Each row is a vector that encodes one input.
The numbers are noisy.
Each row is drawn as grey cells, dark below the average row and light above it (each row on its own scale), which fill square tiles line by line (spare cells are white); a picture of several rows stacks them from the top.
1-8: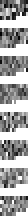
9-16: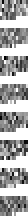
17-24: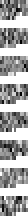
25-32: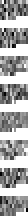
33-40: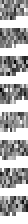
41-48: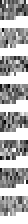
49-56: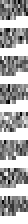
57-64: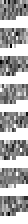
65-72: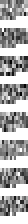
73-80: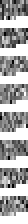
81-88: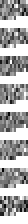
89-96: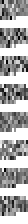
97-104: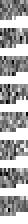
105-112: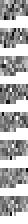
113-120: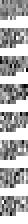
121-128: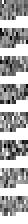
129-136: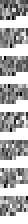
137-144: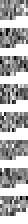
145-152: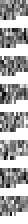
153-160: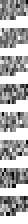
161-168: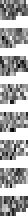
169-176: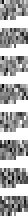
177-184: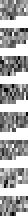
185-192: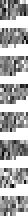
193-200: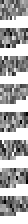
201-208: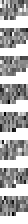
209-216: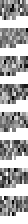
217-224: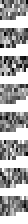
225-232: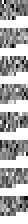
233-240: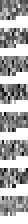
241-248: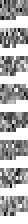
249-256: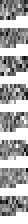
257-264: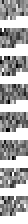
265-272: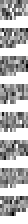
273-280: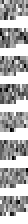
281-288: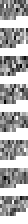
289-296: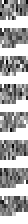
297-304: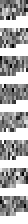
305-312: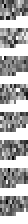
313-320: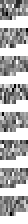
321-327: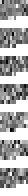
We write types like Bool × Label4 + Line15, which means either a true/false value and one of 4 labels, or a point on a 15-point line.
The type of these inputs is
Bool × (Circle6 + Tree15).
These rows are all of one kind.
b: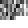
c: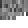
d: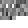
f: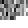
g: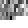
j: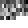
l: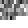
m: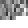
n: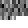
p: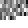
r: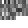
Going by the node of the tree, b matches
c, f and m.
